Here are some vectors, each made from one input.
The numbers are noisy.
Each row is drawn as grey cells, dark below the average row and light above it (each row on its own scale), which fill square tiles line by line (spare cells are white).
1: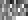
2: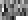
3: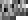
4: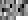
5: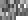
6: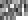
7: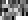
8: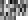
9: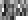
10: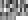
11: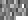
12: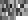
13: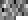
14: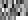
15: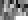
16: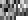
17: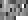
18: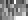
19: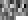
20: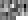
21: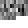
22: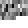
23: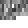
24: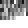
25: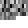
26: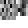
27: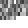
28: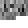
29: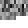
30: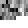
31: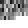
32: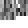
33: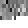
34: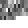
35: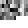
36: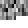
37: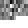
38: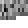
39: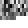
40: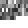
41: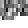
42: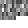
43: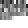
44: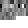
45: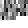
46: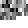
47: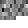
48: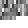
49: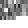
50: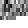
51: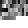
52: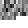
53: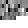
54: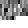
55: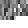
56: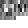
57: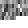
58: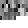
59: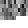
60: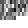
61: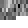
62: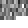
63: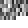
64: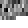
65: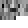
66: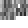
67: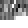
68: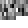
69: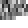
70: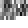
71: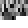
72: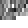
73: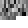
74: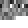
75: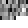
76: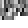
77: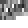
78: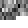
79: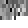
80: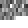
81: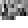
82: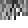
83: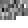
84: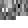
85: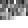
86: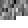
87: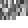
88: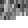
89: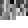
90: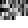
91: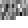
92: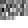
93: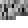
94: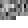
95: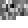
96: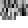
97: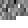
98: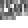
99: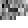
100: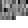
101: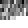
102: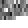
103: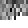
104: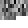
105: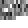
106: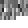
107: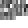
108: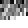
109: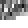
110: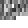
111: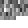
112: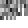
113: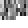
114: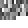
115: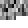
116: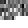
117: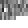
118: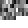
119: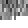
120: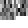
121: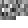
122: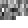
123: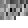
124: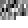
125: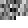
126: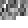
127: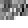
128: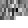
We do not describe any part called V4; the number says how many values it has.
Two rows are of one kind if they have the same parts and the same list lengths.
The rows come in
2 kinds.
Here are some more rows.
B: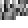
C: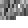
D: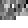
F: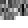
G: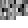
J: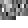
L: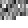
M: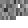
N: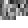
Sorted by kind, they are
B, C, F, G, L, M
D, J, N

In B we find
a node of a 9-node tree and a value of V4.
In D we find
a point on a 9-point line and a value of V4.
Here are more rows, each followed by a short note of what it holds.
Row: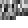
a node of a 9-node tree and a value of V4
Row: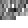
a point on a 9-point line and a value of V4
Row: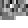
a point on a 9-point line and a value of V4
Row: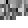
a point on a 9-point line and a value of V4
